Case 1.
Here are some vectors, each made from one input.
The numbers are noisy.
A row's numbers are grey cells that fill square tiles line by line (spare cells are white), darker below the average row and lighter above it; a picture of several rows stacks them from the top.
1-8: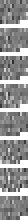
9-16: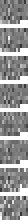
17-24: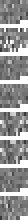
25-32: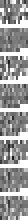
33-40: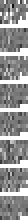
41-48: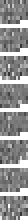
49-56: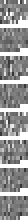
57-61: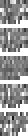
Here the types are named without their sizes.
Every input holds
a list of points on a line.
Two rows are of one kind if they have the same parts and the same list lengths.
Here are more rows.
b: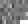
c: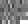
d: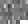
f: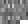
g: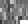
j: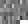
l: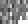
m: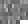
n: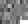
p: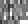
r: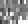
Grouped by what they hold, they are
b, c, l, n
d, f, j, m, r
g, p

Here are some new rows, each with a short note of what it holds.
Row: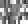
the empty list
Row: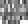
a list of one item
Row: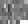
a list of one item
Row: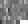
a list of one item
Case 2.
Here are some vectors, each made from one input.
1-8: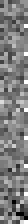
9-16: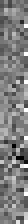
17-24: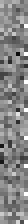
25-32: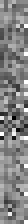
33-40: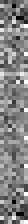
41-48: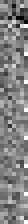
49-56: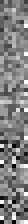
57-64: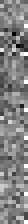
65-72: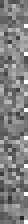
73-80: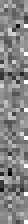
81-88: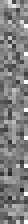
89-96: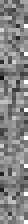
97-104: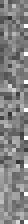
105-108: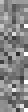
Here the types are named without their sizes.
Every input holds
a list of points on a line.
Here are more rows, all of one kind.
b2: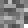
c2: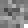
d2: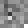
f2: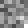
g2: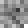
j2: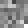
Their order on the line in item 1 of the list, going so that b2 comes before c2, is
j2, b2, c2, f2, d2, g2.
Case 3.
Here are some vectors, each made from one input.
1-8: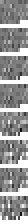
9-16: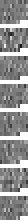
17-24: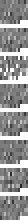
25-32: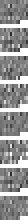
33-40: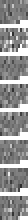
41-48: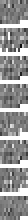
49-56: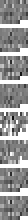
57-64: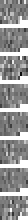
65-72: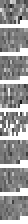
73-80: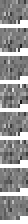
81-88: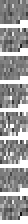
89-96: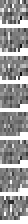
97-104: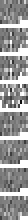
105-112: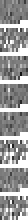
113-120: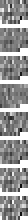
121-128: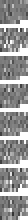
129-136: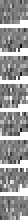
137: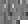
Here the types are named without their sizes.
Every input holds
a list of points on a line.
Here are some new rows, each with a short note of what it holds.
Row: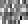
a list of one item
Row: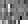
a list of two items
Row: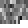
the empty list
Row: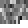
the empty list
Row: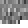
a list of two items
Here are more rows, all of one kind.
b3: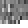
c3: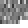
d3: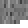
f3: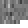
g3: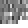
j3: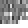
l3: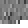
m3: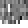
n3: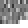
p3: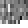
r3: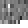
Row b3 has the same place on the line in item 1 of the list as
d3 and f3.
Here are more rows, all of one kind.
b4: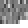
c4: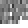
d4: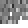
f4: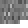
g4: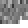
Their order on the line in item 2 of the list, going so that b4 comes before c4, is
f4, b4, d4, c4, g4.
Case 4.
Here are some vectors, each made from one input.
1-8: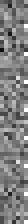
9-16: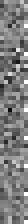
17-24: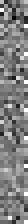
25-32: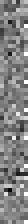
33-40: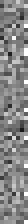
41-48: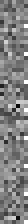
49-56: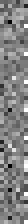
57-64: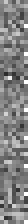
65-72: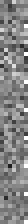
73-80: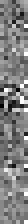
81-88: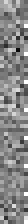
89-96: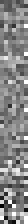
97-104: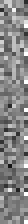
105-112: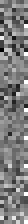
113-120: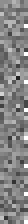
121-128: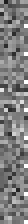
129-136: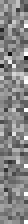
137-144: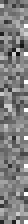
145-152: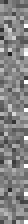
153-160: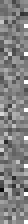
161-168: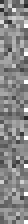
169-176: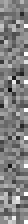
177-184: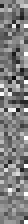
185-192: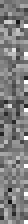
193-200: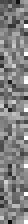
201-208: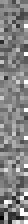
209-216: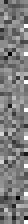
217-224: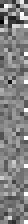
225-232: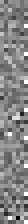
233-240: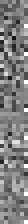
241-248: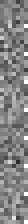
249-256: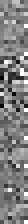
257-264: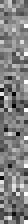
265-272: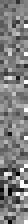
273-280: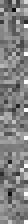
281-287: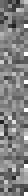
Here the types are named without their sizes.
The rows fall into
2 kinds.
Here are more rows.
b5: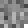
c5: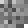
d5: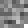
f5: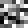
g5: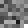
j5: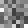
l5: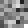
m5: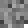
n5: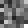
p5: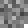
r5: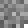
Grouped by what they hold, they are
b5, c5, d5, g5, j5, l5, m5, n5, p5, r5
f5

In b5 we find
a label and a point on each of two lines.
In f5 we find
a fixed value.
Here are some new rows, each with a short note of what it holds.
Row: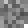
a label and a point on each of two lines
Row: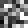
a fixed value
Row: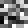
a fixed value
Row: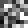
a fixed value
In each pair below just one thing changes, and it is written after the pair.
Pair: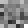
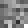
the place on one of the two lines
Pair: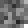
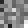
the place on one of the two lines
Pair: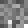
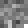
the place on one of the two lines
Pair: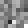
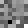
the label
